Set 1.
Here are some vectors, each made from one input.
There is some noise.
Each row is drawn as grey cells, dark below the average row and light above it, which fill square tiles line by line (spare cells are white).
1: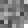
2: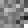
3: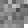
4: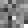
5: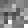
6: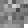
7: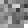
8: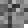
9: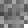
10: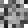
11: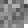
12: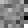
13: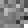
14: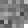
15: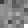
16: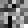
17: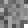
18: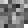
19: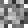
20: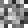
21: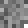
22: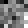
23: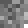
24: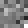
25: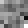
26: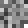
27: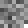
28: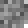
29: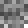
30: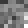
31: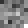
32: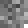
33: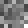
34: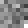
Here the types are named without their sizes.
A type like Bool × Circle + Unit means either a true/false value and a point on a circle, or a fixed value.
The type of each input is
Line.
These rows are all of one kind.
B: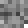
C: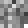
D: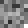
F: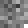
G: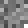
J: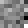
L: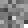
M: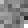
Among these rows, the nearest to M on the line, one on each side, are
C and J.
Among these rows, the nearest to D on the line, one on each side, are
C and G.
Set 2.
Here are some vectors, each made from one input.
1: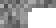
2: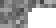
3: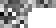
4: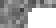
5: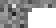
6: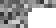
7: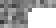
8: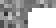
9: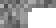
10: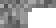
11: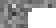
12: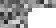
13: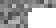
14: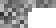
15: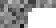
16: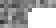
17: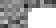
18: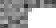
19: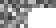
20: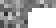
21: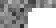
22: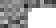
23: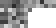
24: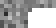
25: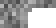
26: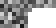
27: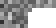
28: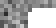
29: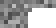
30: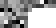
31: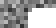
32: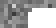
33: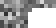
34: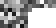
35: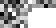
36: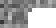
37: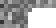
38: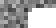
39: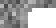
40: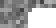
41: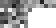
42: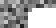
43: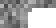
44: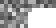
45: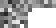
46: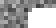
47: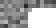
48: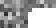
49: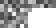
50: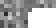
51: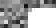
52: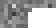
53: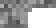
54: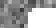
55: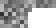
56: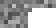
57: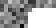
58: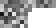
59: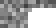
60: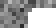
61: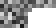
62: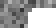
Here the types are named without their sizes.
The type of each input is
Line.
